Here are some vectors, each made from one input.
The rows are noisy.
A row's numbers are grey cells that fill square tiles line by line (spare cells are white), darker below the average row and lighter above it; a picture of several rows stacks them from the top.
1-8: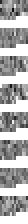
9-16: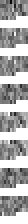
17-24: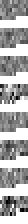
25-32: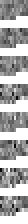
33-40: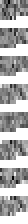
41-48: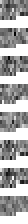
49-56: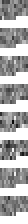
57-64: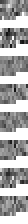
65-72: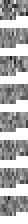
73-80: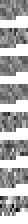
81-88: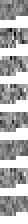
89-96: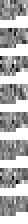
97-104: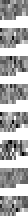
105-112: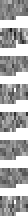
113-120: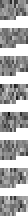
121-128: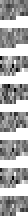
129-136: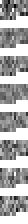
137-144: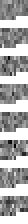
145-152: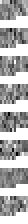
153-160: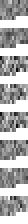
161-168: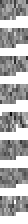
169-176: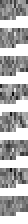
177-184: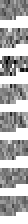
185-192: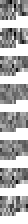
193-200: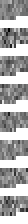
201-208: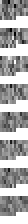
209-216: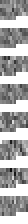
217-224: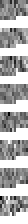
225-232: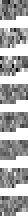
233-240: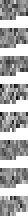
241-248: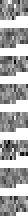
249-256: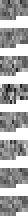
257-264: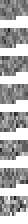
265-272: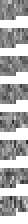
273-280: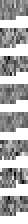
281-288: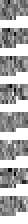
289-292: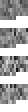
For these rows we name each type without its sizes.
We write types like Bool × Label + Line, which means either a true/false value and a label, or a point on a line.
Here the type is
Bool × Bool × Bool + Line.
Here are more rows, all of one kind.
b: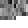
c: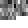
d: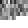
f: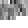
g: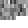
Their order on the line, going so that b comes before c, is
b, c, d, g, f.
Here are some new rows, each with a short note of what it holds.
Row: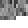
a point on a line
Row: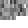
a point on a line
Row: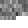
three true/false values
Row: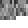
a point on a line
